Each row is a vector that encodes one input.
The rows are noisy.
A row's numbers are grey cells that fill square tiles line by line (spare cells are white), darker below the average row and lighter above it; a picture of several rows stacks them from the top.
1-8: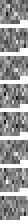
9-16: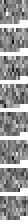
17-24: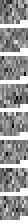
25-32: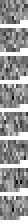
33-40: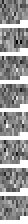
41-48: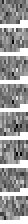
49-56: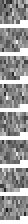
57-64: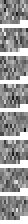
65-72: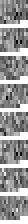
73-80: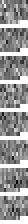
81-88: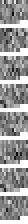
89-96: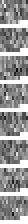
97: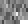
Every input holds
either three true/false values, or a list of up to three points on a 5-point line.
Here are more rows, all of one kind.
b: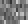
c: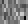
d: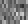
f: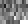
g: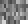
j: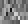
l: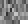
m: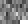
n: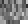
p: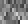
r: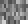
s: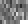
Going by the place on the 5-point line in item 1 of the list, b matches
c, d and s.
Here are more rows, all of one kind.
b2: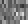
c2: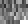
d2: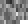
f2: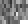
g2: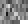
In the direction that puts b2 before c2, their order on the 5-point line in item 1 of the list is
g2, d2, b2, f2, c2.
